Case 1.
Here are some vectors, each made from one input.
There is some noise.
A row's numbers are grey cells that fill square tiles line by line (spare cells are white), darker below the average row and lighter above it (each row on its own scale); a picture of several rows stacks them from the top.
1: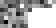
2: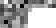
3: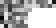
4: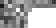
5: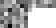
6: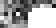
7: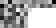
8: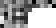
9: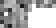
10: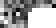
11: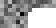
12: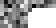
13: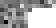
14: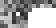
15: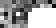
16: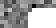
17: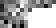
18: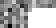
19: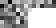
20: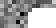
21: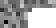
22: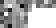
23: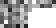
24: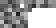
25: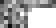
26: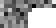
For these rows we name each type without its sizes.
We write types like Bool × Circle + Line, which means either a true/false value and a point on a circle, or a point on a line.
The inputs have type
Line.
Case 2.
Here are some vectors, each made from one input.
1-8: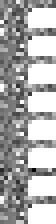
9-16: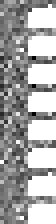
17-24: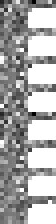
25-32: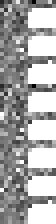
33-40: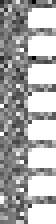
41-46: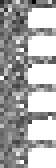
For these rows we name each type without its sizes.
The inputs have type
Label.
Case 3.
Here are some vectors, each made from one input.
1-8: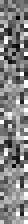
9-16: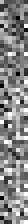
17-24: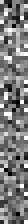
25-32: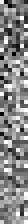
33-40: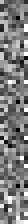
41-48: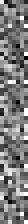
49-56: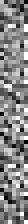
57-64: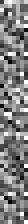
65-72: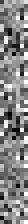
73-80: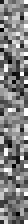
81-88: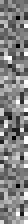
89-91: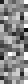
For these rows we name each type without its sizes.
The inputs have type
Line.
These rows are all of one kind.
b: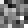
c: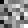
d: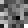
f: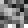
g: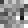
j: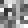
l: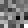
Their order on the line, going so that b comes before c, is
f, b, d, l, j, g, c.
